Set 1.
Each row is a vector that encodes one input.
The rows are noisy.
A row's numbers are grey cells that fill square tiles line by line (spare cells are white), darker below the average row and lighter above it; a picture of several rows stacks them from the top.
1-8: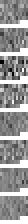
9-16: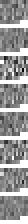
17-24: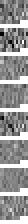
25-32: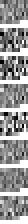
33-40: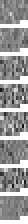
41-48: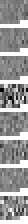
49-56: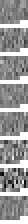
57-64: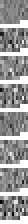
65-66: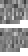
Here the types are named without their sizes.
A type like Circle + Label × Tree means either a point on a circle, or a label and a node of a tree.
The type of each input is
(Circle + Unit) × Line.
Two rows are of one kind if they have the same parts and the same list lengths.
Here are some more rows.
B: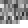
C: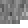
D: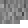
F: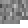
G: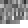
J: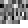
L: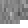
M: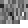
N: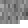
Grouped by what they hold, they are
B, D, F, J, L, N
C, G, M

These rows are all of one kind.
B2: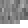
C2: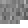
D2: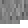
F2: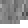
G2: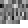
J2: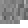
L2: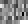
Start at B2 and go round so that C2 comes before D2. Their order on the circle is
B2, C2, J2, F2, L2, D2, G2.
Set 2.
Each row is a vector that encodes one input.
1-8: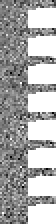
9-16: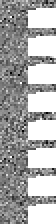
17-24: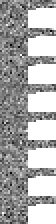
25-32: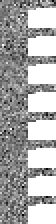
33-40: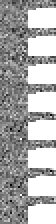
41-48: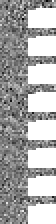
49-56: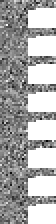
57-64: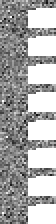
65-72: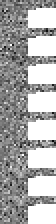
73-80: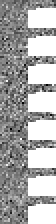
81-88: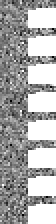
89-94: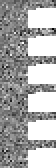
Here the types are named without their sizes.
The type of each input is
Label + Tree.
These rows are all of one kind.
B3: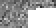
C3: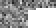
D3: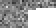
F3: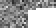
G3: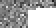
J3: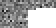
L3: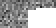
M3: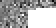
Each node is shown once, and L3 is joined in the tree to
B3 and J3.
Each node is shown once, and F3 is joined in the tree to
D3.
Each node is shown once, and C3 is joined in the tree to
D3.
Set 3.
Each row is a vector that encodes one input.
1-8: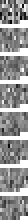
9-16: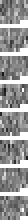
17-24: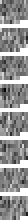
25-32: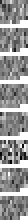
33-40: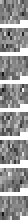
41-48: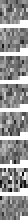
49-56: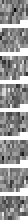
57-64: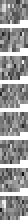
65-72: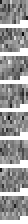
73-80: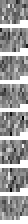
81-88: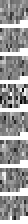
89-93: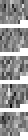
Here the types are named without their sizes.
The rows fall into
2 kinds.
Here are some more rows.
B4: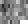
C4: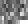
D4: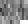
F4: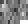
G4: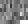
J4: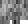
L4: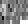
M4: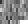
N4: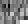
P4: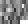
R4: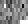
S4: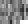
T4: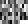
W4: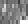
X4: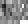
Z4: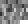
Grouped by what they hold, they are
B4, C4, D4, F4, G4, J4, L4, M4, N4, P4, R4, S4, W4, X4, Z4
T4

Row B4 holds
a label and three true/false values.
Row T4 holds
a fixed value.
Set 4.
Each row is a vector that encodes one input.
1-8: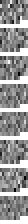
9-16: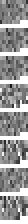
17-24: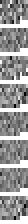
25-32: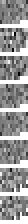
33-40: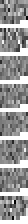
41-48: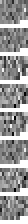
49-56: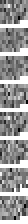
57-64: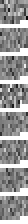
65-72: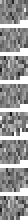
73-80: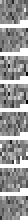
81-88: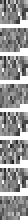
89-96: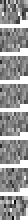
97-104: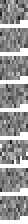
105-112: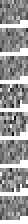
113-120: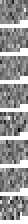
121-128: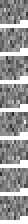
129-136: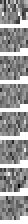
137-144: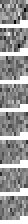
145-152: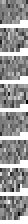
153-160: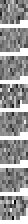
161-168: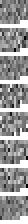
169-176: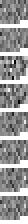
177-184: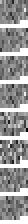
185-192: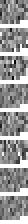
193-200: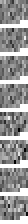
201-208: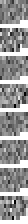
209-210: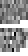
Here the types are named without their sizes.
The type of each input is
Bool × Bool × Bool + Label.
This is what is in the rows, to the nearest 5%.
About 40% of them hold a label. The rest hold three true/false values.
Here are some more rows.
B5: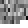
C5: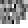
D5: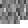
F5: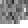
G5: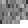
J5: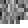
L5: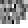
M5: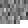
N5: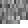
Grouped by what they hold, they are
B5, C5, J5, L5
D5, F5, G5, M5, N5

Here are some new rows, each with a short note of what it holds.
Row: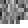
a label
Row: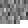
three true/false values
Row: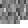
three true/false values
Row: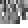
a label
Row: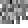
a label
